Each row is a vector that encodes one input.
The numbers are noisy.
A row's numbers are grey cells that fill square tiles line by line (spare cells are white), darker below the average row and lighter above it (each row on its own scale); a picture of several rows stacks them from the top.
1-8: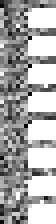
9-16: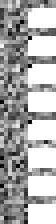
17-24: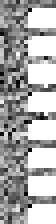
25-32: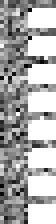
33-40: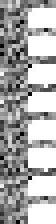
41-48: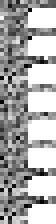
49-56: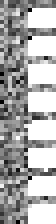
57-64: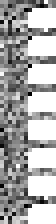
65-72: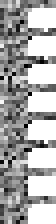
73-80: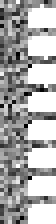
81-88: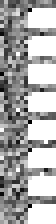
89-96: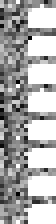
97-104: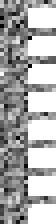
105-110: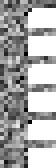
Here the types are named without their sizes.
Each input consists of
a point on a line.
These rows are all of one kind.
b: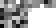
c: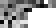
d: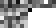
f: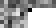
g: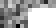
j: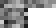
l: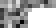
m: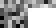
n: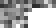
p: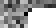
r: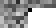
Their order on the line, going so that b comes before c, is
l, b, m, g, j, n, c, f, d, r, p.
